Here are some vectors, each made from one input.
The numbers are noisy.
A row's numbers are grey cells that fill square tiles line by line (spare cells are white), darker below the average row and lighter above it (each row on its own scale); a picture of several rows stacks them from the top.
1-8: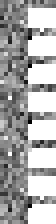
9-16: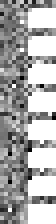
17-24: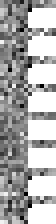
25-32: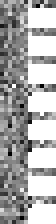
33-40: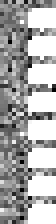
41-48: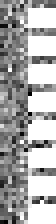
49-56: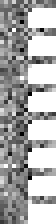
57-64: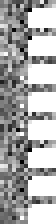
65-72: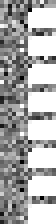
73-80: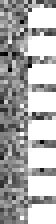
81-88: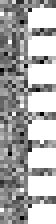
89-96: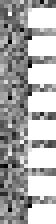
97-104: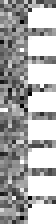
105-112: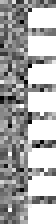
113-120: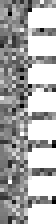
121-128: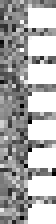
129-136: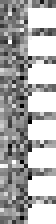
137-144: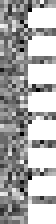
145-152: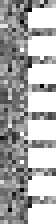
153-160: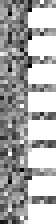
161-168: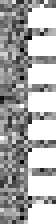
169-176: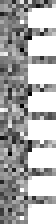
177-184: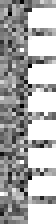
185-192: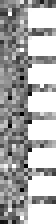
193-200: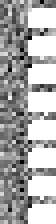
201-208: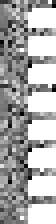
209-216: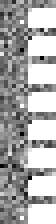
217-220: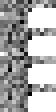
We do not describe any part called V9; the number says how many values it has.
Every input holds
a list of up to two items, each a true/false value and a value of V9.
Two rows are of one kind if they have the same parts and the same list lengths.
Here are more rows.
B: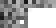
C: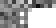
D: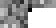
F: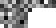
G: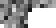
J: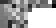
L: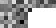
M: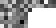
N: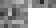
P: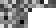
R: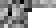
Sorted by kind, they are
B, C, N
D, F, G, L, M, P, R
J

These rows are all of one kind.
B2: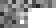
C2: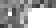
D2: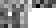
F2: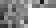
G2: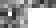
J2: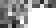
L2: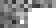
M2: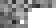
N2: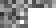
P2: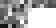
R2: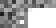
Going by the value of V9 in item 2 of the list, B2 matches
C2, G2, N2 and R2.
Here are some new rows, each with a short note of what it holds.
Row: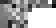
the empty list
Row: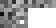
a list of two items
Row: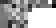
the empty list
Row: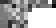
the empty list
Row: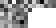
a list of one item
